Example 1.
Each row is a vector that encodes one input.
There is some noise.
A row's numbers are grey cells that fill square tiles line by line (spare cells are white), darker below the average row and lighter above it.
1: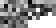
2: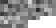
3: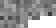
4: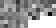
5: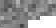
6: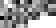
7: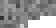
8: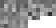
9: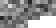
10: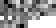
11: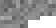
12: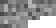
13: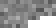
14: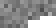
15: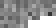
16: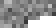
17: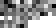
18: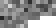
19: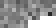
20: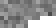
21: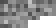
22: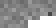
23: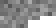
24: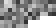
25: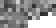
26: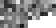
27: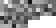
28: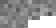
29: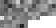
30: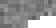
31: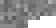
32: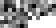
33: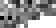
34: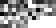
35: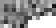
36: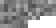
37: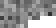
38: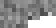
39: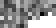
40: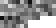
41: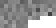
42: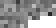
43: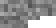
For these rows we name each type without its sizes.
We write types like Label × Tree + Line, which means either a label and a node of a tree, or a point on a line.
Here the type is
List(Line).
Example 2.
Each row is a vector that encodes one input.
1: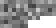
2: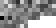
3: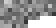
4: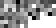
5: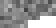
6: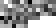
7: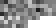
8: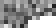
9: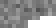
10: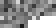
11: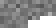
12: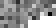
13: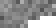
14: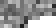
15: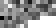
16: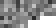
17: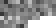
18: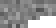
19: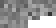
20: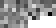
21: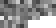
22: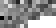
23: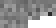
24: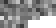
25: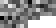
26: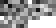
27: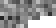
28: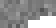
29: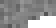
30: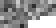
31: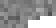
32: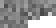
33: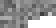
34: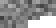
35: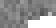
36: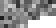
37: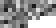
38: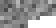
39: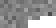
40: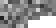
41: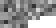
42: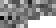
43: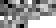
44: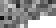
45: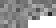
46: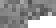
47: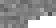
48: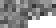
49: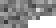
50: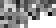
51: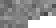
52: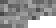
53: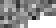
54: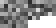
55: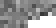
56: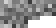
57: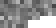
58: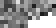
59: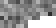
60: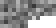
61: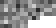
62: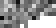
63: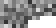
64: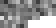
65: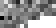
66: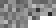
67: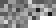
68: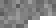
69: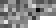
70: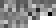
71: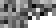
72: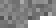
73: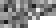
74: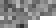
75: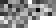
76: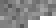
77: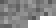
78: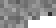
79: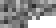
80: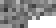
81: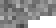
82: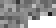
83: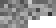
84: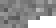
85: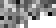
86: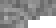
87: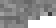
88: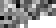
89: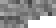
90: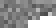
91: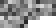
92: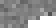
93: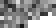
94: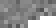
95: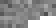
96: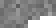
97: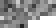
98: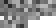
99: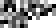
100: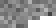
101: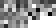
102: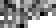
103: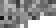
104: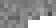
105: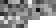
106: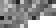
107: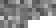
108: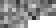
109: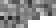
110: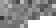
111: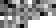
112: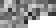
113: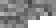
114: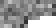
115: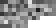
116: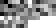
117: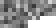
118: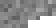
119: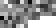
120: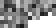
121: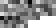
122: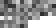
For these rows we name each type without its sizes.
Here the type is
List(Line).
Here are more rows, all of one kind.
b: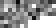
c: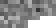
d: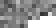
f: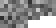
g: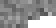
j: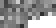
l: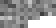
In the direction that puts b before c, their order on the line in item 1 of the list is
l, d, f, g, b, c, j.
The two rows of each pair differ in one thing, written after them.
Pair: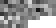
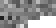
the place on the line in item 1 of the list
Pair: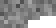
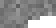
the place on the line in item 2 of the list
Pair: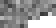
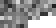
the place on the line in item 2 of the list
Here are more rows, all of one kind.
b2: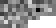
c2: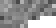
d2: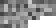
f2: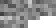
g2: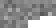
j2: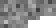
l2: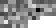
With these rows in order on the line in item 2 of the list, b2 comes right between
d2 and l2.
